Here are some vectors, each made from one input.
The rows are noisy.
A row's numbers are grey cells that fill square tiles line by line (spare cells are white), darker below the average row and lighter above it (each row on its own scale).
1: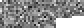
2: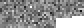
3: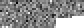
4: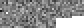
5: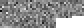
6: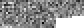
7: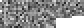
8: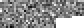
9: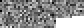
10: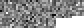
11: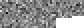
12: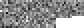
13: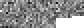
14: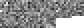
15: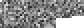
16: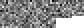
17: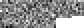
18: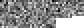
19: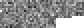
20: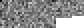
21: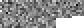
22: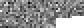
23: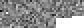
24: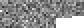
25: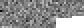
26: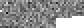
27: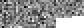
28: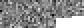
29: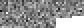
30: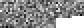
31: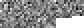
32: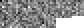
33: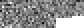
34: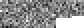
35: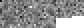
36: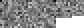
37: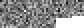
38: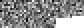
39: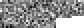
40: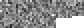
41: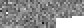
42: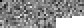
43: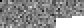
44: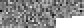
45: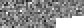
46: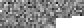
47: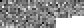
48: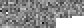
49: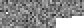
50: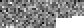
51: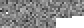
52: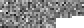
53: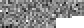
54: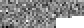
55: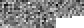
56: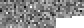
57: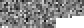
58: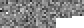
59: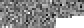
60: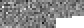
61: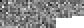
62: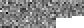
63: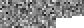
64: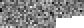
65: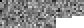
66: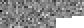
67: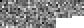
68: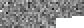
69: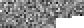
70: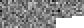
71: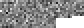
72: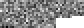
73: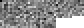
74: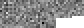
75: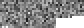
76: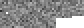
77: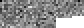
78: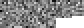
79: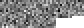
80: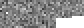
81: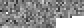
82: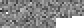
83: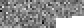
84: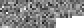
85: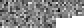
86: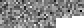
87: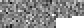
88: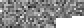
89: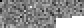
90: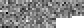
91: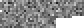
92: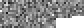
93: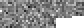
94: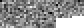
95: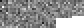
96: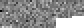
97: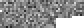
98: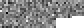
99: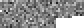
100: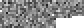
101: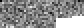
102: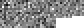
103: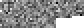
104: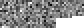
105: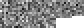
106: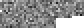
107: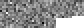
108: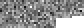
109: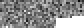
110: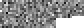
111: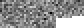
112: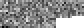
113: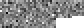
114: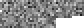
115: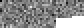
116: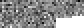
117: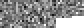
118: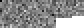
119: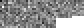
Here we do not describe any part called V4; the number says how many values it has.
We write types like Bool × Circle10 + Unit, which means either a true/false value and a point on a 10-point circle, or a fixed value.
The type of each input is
Bool × Line6 + (Circle6 + Unit) × V4.
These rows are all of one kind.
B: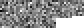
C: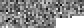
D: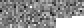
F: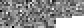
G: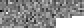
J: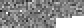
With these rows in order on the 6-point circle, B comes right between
C and J.
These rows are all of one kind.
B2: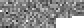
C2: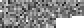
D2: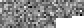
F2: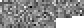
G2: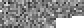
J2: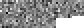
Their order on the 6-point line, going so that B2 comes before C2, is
F2, J2, D2, G2, B2, C2.
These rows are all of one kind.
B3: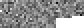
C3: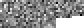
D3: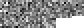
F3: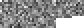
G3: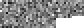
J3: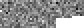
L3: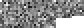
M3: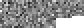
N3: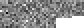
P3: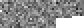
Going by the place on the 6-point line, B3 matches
C3, F3, J3 and P3.
